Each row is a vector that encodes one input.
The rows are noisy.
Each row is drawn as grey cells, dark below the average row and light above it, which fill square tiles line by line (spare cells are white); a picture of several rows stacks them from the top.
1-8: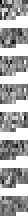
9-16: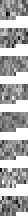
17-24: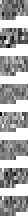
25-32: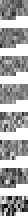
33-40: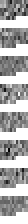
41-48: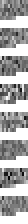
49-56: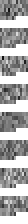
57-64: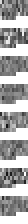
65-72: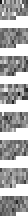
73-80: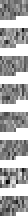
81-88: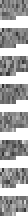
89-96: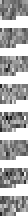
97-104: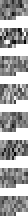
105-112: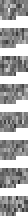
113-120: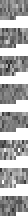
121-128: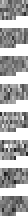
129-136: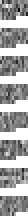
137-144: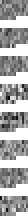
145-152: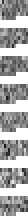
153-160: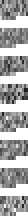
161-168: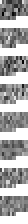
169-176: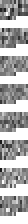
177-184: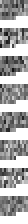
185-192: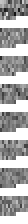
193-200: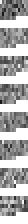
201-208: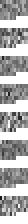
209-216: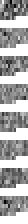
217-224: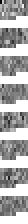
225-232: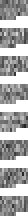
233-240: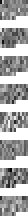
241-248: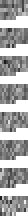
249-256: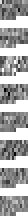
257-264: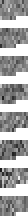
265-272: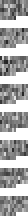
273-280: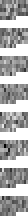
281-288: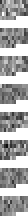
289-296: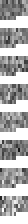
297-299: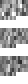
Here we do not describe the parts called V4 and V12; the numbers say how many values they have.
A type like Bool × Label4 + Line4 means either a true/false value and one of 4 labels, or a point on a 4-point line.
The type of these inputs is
List2(Line5 × Line6) + V4 × V12.
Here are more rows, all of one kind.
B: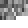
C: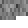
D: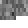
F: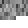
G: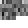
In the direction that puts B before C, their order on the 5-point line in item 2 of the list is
G, B, D, C, F.
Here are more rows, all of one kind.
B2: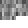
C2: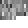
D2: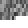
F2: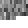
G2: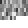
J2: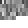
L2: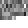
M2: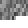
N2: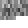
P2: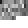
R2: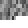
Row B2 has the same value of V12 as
D2, M2 and R2.
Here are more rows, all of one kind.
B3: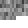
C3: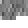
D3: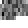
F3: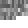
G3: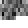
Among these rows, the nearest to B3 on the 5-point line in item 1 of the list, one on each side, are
C3 and G3.
